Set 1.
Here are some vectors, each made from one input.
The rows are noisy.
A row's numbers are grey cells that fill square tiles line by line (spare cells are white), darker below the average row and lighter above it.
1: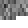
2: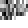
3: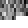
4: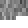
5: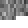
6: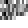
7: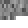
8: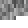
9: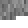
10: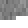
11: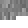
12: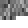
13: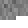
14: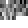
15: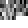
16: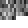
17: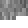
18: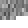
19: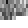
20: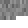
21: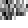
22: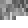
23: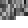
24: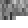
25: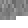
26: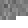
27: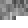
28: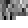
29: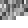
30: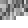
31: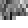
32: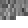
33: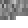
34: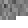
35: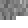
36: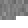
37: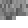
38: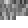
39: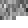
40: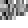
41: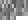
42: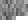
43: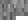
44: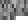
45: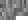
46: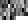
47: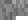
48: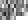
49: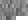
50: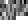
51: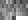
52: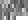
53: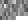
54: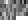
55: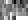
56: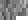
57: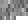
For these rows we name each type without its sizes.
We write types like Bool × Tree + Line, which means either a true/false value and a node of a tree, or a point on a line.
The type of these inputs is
Line.
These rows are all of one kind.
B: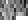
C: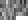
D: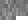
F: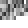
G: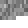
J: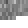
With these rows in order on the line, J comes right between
B and G.
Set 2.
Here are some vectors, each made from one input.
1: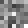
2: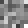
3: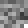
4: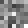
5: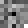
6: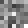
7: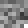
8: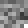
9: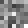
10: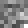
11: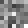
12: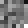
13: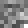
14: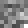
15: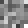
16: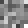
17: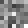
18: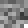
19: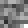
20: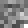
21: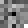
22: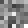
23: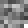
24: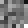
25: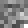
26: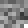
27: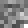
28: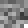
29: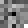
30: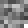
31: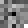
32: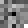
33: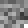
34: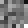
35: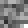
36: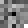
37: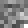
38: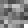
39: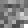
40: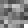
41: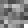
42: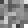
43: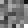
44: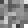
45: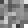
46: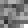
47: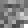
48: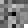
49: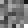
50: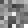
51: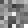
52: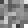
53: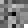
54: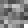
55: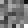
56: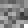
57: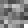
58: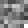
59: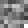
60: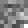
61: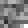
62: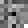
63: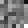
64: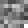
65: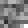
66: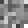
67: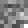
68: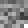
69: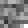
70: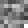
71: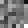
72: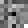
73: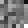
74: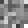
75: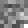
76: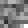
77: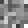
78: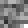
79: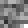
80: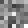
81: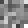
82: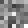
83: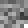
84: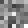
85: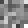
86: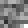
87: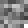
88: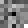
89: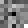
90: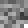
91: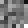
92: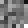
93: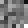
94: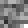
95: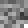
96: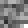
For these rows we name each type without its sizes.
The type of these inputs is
Bool × Bool × Bool.
